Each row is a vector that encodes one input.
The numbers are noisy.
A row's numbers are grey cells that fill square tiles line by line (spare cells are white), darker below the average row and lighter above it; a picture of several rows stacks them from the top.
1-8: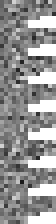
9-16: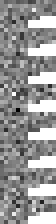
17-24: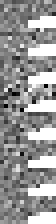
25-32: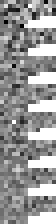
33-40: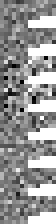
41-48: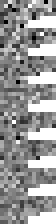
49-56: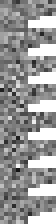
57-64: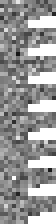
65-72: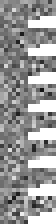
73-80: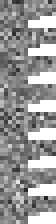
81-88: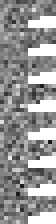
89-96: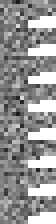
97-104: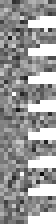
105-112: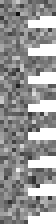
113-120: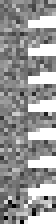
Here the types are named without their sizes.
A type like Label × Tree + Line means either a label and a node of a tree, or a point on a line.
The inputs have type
List(Bool × Label × Line).
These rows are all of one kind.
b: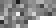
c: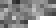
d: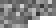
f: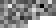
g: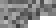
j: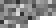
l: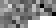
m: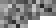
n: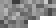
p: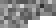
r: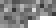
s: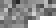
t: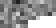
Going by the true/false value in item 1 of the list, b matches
c, n, s and t.
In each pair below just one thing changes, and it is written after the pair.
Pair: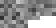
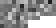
the true/false value in item 1 of the list
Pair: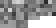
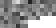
the place on the line in item 1 of the list
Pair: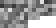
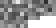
the true/false value in item 1 of the list
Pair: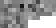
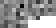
the place on the line in item 1 of the list
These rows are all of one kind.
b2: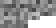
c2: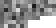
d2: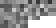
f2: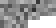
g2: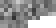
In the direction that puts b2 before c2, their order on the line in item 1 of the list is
d2, b2, g2, f2, c2.
